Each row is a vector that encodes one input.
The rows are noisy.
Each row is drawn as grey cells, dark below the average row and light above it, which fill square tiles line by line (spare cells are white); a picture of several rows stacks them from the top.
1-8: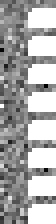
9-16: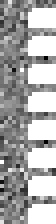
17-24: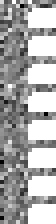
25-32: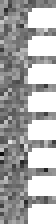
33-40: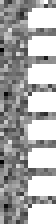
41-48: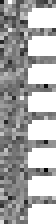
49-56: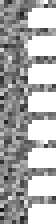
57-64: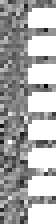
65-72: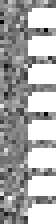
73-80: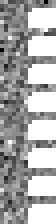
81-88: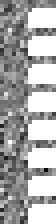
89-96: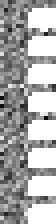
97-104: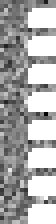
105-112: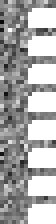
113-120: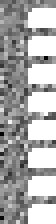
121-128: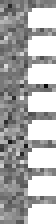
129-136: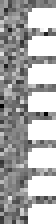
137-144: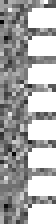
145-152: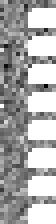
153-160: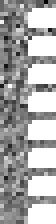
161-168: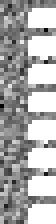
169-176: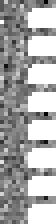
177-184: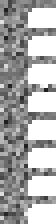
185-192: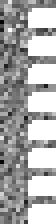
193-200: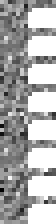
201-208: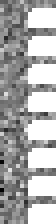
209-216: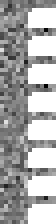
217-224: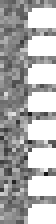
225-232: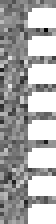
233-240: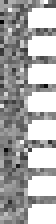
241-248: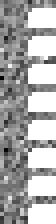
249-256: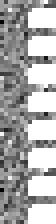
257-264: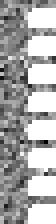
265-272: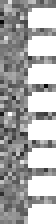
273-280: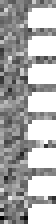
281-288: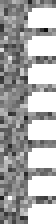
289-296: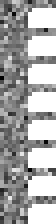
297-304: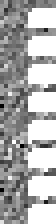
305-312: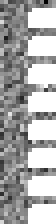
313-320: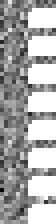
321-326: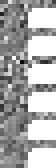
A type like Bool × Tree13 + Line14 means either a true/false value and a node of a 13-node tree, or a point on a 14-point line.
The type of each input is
List2(Line4 + Line7).
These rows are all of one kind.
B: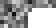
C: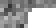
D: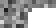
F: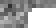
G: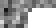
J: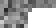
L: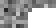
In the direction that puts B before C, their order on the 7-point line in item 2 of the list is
B, F, C, J, G, D, L.
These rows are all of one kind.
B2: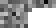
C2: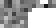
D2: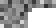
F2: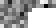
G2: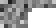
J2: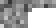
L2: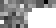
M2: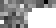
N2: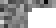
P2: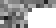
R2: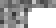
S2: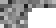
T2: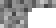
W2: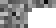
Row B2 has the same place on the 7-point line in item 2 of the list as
L2, M2, P2 and W2.
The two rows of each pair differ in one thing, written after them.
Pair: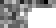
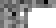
the place on the 7-point line in item 1 of the list
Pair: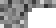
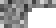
the place on the 7-point line in item 2 of the list
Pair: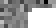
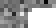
the place on the 7-point line in item 2 of the list
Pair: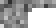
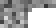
the place on the 7-point line in item 2 of the list
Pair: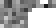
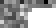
the place on the 7-point line in item 1 of the list
